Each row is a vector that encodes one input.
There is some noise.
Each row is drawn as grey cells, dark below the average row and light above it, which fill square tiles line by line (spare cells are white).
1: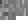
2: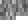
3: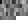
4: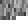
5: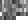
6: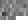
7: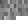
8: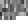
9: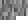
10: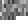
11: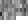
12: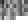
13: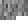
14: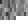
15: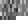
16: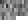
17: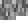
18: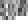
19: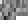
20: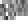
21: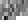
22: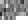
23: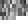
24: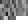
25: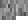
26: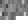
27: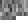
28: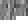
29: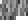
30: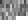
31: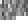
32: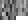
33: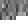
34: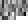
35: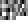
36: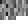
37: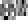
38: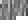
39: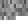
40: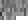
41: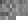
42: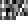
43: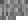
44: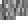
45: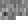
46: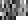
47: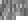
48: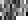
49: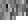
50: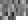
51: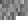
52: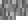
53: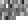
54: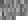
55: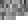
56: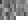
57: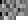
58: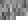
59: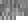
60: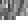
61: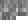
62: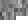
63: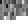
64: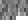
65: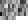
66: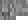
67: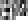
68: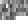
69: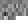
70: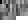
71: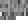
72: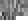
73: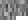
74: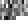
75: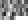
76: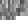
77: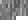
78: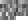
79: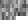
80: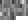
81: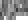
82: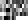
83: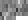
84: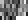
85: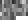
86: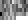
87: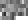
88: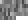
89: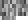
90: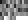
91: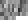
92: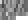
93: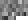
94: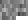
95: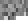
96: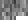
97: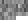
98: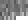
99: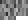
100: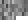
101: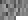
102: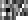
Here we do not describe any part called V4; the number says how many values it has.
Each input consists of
a list of up to three items, each a true/false value and a value of V4.
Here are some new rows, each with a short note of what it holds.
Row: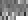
a list of two items
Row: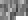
a list of two items
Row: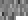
a list of three items
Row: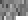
a list of two items
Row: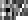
the empty list
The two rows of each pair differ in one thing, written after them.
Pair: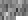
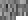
the value of V4 in item 1 of the list
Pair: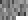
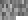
the value of V4 in item 1 of the list
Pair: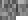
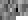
the value of V4 in item 1 of the list
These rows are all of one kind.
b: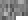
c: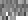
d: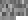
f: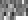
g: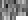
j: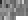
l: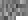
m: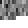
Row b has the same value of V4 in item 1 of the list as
d and l.
